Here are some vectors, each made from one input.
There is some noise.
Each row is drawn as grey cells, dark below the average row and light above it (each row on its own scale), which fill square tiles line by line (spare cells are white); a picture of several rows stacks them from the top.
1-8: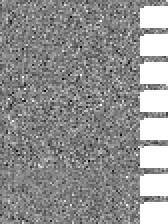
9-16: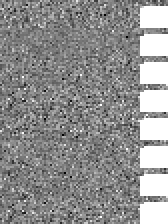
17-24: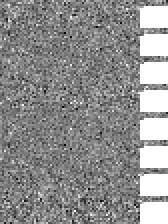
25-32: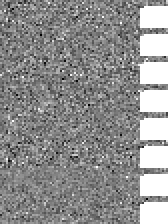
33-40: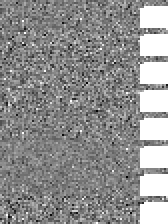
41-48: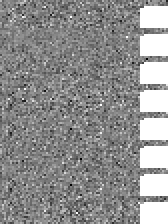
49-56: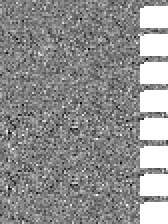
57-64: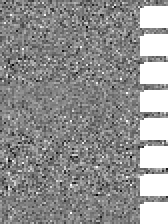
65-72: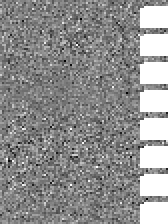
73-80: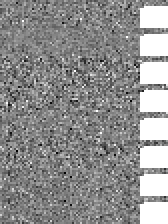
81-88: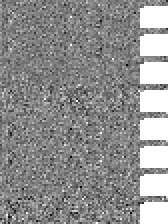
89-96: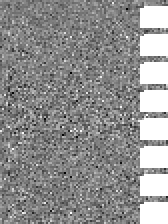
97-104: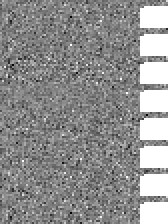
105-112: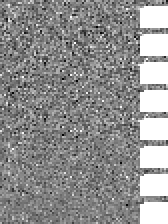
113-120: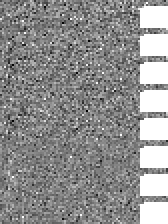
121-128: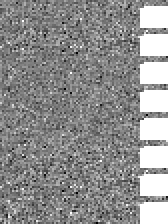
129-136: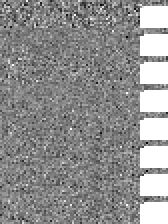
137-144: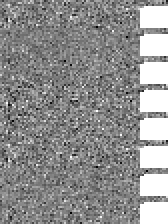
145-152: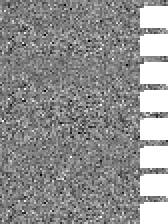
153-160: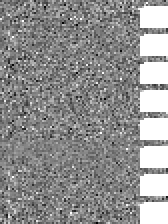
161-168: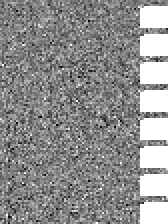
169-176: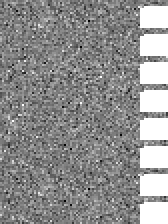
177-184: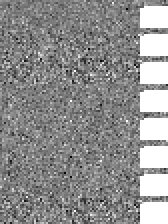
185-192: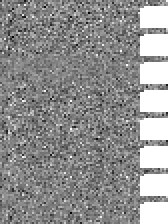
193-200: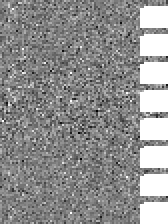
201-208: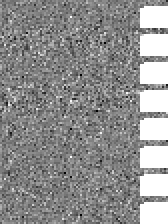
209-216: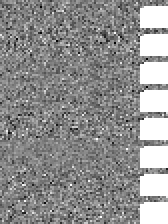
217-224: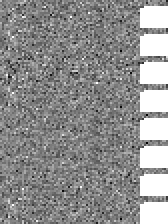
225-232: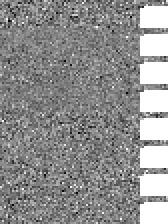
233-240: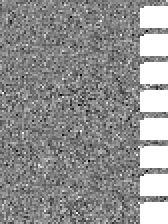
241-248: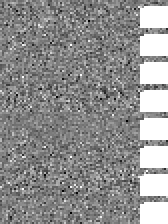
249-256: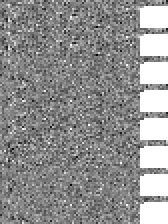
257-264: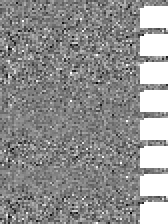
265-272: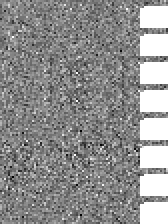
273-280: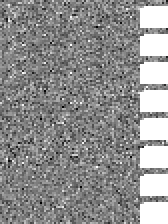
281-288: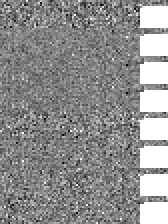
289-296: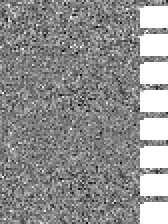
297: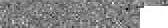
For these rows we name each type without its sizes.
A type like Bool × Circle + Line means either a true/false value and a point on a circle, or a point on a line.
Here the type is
Bool × Bool × Bool × Bool + Label.
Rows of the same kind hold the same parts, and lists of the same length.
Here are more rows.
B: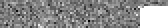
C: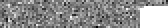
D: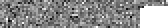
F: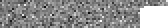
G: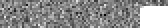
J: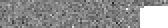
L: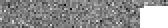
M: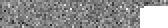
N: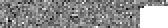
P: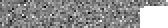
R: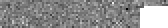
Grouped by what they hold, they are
B, G
C, D, F, J, L, M, N, P, R

